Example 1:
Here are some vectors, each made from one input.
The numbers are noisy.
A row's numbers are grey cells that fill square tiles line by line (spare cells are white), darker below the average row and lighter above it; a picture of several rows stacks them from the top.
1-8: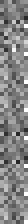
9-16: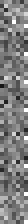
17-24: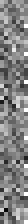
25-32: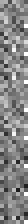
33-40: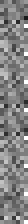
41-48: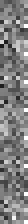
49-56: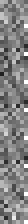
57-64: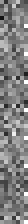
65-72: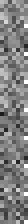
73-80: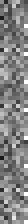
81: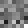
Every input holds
a node of an 8-node tree.
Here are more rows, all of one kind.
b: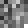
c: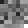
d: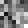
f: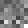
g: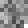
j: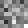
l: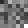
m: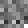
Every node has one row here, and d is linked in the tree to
b.
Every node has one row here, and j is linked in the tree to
m.
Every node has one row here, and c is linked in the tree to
f and l.
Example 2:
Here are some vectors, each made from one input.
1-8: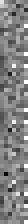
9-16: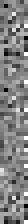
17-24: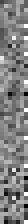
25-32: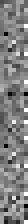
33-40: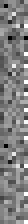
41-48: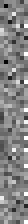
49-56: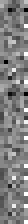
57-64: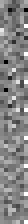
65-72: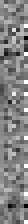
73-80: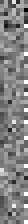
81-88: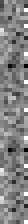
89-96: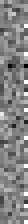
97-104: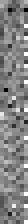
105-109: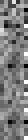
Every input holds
either a fixed value, or a node of an 8-node tree.
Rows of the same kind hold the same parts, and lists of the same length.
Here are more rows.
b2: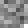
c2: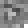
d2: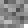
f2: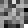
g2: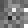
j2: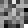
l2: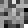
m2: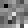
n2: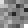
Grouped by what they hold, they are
b2, c2, d2, g2, m2, n2
f2, j2, l2

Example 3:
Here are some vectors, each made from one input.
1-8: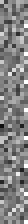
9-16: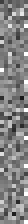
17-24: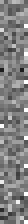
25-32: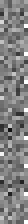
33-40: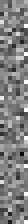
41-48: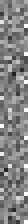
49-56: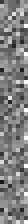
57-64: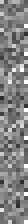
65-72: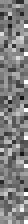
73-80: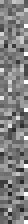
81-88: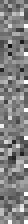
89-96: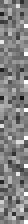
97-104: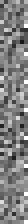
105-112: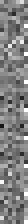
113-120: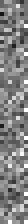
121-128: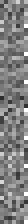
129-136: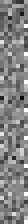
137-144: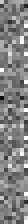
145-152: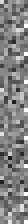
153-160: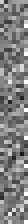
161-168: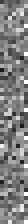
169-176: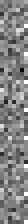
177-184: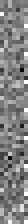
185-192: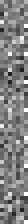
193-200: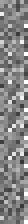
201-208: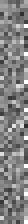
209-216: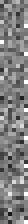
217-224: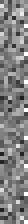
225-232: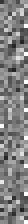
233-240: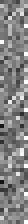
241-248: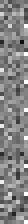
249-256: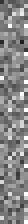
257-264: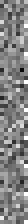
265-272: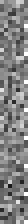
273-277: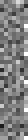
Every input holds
a point on a 16-point line.
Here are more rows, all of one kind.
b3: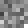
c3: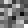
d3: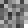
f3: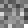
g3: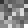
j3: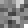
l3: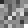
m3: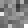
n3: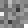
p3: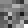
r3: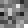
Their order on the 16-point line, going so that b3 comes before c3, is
l3, g3, f3, m3, n3, j3, d3, b3, p3, r3, c3.
